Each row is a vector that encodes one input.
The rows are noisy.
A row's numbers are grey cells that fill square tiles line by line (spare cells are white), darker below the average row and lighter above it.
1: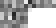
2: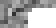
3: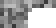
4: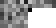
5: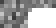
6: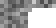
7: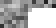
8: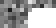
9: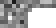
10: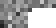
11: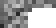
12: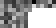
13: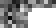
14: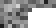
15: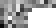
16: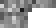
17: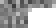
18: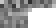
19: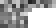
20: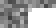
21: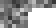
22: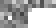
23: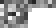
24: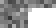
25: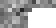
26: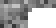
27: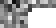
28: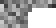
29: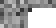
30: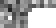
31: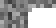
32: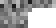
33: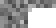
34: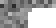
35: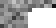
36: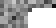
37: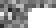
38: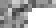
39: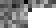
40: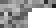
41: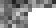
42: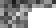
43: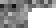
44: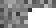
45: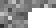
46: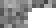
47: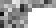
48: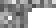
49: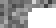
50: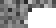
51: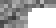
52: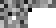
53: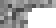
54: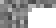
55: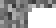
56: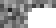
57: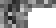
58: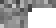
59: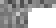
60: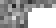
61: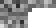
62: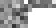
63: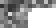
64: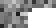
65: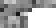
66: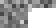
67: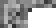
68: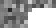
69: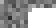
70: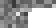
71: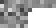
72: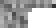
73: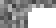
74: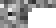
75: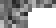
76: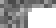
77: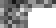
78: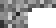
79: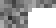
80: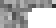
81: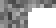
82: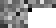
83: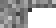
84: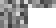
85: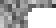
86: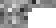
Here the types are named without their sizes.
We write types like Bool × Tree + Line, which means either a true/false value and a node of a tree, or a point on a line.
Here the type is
Bool × Label + Line.
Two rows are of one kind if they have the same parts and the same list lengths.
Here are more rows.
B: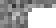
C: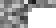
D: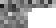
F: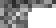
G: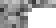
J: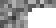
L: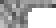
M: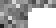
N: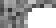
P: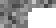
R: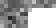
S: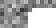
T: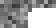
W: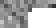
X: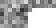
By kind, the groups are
B, D, F, P, R, T
C, G, J, L, M, N, S, W, X

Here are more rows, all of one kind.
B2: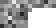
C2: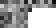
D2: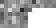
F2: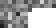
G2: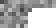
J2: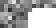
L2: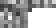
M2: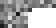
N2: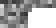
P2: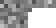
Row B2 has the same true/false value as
C2, F2, J2 and M2.
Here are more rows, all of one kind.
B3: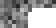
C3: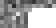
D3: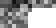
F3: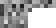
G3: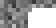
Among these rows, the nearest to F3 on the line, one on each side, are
B3 and D3.
